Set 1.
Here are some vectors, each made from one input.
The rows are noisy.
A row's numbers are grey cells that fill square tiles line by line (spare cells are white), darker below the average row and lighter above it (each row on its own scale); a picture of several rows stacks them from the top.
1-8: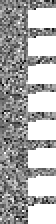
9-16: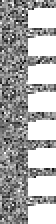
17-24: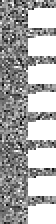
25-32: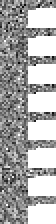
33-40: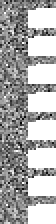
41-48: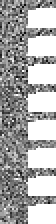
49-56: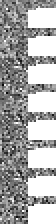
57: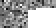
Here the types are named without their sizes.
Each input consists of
a label.
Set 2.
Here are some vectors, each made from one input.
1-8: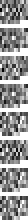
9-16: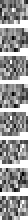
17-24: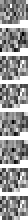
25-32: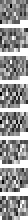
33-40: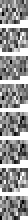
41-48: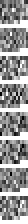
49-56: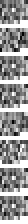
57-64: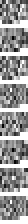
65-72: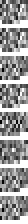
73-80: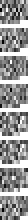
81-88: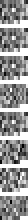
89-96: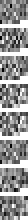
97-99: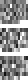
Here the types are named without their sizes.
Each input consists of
three true/false values.
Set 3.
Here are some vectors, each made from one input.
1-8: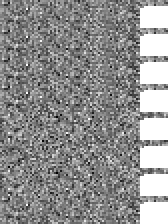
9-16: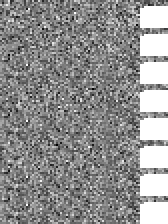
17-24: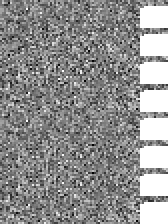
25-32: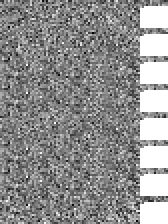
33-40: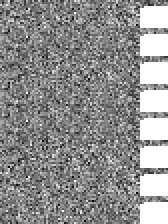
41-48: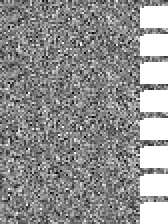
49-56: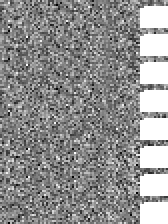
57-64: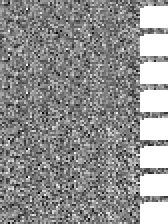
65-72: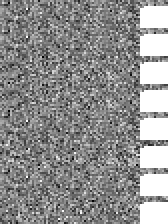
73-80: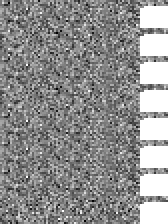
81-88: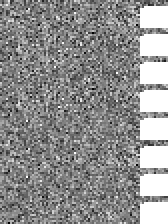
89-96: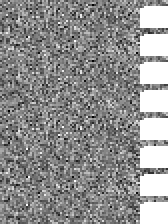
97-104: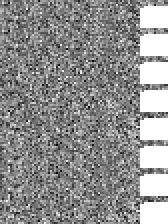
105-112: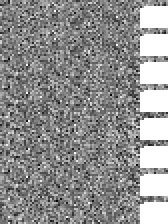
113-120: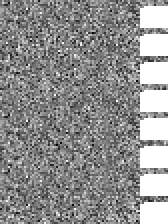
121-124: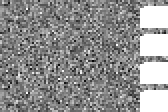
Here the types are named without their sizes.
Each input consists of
a point on a circle.
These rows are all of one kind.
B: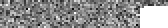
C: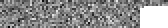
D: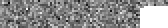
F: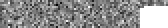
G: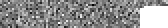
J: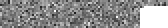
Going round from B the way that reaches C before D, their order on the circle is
B, C, D, J, G, F.
